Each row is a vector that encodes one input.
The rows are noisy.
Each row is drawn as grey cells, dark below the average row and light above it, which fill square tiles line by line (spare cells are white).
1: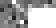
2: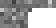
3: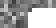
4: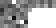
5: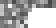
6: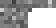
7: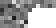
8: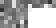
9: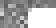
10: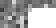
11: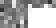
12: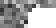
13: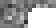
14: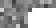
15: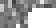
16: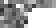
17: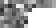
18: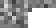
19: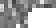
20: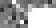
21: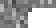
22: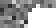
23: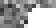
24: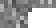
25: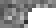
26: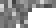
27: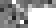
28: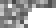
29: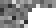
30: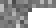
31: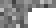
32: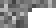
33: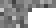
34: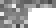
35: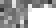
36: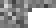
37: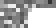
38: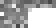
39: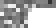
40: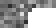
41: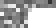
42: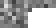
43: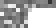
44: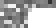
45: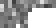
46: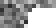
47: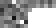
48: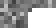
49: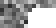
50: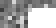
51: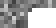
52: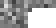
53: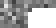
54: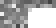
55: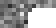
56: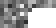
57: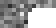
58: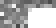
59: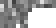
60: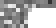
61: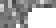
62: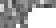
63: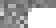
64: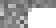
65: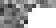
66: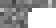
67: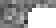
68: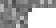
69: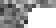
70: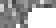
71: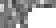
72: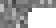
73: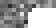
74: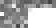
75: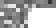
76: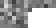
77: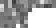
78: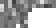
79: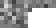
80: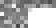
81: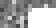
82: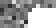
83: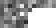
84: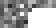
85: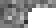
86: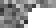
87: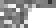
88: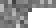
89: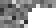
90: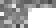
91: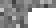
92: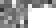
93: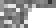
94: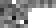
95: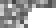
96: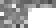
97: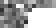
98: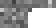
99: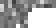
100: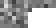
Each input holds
a point on a 4-point line and a point on a 5-point line.
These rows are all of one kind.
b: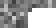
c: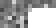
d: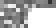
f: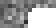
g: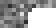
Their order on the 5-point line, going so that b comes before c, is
b, g, f, c, d.
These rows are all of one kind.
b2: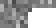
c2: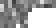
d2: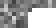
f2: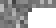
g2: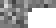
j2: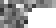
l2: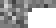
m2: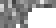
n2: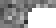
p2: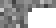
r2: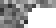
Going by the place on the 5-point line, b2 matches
c2, f2, m2 and n2.
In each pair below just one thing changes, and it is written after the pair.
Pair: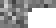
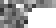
the place on the 4-point line
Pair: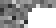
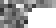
the place on the 5-point line
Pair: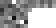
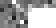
the place on the 5-point line
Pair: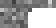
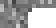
the place on the 5-point line
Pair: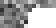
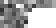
the place on the 5-point line
